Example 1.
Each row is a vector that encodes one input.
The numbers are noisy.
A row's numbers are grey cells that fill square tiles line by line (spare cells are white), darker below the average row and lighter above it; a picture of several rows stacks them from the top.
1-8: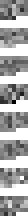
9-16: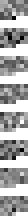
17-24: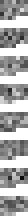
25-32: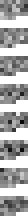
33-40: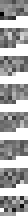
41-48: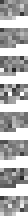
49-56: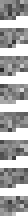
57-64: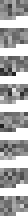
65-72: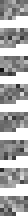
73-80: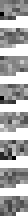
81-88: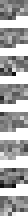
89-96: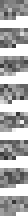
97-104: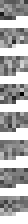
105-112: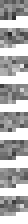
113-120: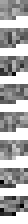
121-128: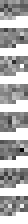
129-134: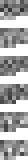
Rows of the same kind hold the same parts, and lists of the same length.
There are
2 kinds of row.
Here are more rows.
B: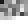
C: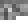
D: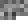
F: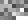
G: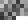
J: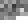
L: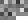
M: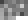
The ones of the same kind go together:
B, C, D, M
F, G, J, L

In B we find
a point on an 8-point line and a true/false value.
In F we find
a point on an 11-point circle.
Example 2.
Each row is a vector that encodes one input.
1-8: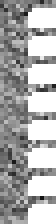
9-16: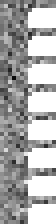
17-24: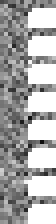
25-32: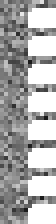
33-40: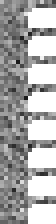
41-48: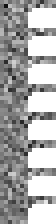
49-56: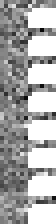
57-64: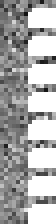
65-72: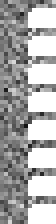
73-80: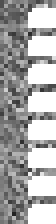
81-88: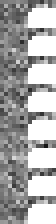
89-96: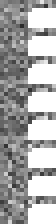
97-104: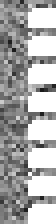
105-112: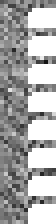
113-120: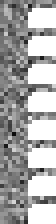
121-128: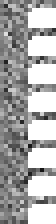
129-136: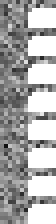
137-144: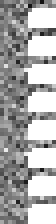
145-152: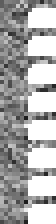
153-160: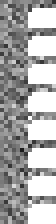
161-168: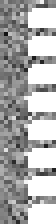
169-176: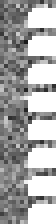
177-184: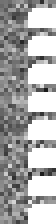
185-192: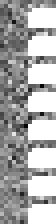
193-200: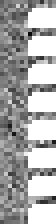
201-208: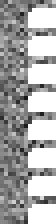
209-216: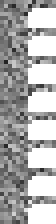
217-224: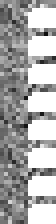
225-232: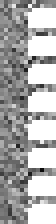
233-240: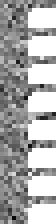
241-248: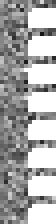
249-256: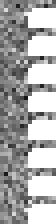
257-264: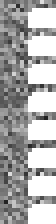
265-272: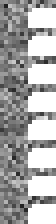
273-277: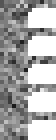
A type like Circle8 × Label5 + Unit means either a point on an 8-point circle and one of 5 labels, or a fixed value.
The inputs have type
Bool × (Line11 + Tree13).
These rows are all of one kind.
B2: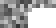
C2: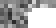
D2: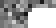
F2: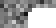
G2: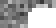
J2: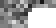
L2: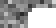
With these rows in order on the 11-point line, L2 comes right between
B2 and G2.
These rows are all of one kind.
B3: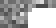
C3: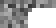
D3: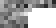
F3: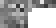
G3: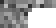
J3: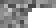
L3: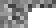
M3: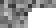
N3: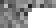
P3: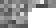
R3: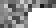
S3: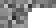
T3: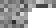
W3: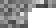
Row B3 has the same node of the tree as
G3, N3, P3 and W3.
